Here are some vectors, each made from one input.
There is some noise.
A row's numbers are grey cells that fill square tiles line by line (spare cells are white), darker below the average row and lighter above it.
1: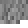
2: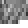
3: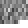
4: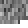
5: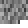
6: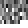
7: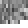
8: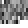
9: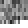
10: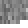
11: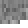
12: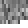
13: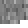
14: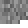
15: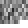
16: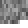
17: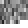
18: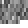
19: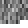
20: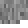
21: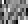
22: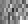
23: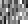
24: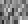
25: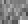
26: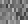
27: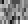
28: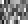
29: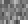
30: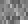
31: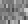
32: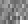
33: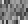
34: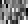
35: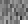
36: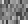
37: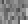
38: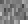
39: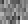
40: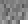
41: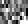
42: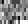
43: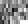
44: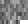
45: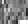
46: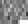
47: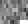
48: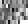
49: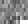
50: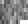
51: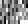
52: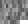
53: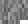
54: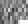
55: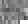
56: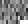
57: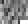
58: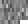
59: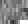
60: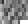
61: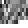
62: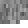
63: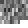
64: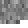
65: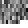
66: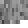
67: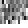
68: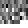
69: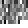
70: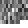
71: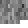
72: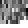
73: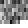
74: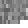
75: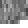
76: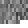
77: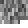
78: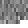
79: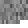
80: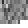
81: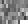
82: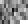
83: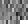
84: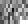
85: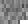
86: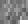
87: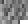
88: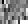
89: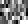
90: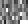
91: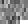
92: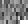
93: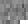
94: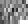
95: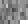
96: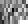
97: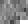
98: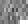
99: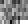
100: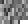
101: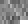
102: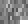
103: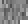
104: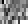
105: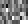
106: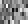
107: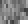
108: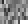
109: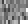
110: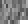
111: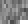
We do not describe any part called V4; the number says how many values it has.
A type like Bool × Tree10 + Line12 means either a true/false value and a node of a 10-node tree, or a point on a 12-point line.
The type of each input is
List2(Label5 × Label5 × V4).
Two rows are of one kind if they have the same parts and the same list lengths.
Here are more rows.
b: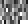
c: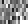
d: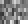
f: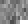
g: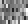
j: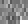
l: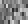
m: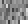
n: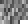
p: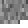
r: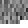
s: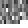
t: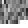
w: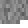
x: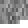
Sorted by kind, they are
b, s
c, f, j, t, x
d, g, l, m, n, p, r, w

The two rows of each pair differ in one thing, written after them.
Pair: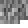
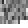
the value of V4 in item 2 of the list
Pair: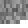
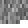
one of the two labels in item 1 of the list
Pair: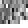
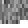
the value of V4 in item 2 of the list
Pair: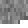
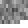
one of the two labels in item 1 of the list
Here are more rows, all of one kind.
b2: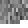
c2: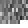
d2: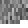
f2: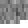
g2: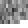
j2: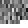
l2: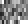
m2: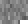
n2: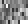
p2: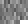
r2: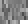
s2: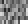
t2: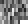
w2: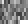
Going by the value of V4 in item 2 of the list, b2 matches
f2, n2, r2 and w2.
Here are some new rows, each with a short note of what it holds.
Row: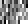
the empty list
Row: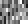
the empty list
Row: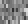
a list of two items
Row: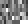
the empty list
